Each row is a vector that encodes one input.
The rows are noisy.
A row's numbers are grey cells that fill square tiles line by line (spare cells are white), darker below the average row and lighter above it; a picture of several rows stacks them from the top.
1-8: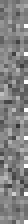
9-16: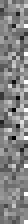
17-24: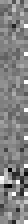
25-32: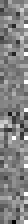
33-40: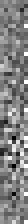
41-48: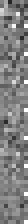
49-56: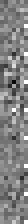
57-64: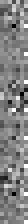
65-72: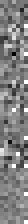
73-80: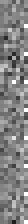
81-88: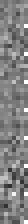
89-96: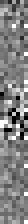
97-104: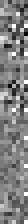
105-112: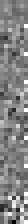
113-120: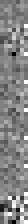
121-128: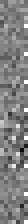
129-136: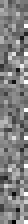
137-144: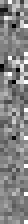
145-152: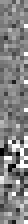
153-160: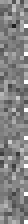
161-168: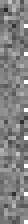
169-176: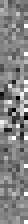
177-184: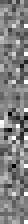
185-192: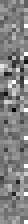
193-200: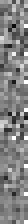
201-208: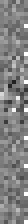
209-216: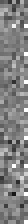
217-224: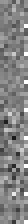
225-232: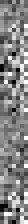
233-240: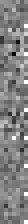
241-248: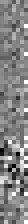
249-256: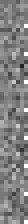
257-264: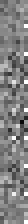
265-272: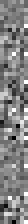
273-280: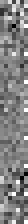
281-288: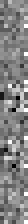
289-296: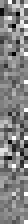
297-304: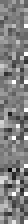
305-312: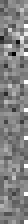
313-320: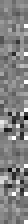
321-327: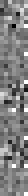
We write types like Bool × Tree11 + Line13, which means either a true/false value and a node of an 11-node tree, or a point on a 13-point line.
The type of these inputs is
Line10.
